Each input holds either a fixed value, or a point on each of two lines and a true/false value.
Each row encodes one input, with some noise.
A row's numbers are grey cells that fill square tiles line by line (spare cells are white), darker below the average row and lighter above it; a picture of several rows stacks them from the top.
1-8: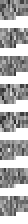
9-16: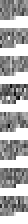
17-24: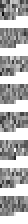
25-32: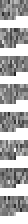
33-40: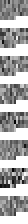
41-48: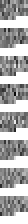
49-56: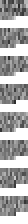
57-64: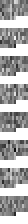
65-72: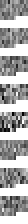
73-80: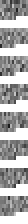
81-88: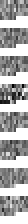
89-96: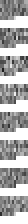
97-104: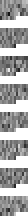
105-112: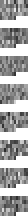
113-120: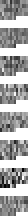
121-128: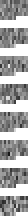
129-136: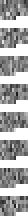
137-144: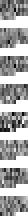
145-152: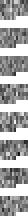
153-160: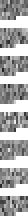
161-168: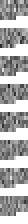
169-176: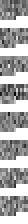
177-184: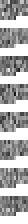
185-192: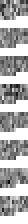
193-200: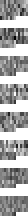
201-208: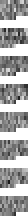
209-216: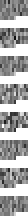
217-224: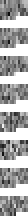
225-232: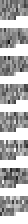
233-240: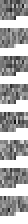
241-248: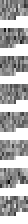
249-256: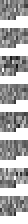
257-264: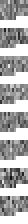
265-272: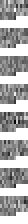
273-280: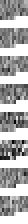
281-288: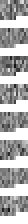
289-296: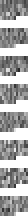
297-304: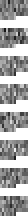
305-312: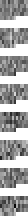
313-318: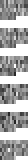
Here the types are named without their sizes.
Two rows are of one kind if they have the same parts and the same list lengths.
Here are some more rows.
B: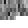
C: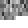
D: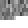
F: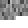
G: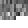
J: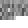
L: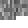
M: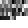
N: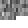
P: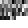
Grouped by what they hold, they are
B, C, D, F, G, J, L, N
M, P

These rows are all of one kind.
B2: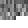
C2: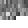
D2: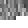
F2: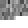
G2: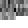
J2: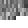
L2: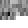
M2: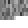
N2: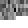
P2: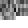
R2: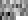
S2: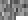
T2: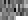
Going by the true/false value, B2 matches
C2, D2, J2 and S2.
